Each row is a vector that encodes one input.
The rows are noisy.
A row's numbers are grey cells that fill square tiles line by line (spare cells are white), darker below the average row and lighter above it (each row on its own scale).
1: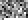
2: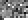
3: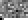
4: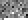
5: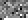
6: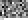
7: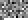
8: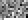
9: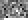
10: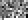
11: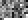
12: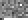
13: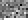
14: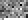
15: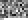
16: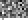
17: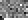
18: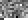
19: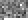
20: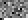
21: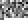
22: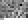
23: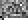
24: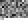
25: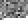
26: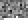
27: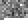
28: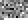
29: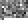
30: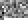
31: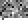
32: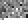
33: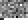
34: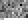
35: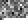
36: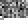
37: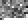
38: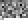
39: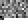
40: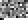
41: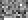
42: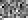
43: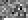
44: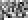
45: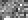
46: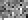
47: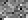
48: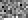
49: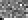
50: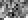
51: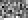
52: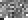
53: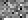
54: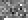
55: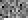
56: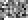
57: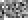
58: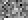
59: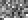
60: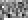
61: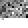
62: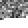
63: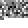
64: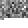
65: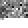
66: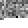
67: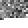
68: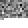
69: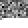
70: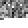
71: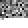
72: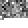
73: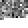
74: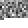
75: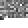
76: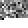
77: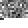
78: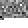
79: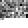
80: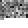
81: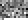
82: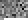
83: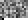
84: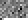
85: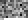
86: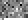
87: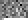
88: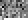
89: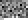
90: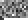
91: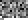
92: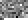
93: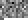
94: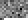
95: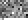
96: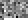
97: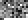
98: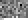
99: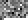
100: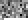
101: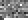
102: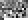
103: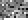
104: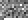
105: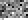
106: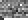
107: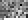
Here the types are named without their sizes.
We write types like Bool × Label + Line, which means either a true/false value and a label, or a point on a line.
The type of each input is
(Bool × Line + Label × Label) × Line.
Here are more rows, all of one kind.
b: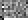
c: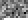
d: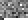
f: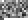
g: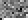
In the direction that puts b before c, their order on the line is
f, b, d, c, g.
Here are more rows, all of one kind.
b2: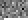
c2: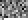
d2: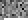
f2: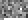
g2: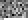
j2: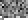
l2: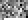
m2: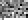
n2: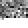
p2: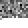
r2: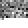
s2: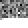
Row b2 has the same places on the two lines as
c2 and d2.
